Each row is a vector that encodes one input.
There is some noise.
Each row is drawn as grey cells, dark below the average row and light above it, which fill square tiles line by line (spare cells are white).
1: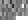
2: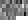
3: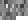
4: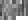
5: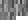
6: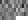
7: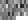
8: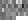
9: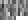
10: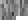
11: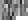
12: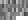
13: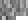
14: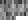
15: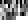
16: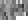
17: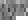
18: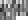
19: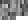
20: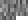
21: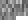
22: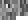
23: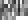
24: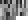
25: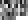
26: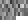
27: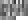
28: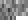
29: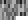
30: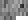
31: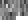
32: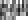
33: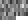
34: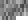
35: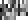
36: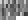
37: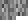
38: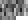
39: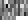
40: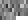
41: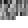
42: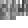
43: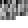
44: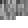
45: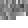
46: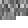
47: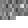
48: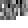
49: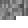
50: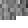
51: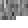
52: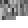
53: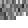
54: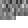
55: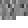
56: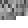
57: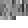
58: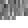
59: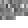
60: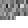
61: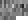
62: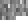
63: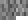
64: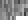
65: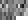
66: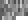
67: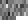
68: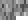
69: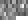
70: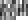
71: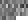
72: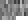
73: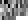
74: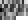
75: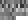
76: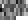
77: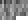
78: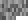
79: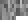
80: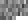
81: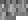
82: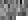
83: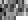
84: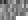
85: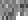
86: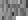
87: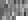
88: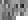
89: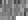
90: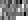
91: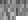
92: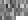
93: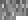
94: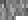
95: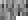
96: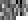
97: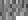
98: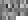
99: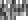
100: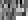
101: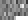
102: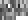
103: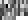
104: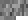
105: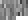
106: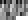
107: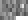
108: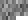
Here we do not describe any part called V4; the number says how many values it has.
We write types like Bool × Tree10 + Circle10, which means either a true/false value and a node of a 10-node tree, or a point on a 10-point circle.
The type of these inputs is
List2(Bool × V4).
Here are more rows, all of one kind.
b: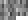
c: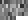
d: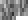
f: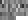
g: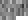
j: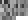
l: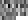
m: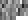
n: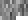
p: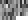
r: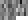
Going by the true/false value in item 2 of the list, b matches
d, g, n and p.
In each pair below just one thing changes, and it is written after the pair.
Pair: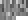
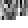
the value of V4 in item 1 of the list
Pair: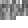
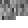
the value of V4 in item 2 of the list
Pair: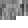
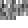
the value of V4 in item 1 of the list
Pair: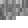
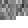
the true/false value in item 1 of the list
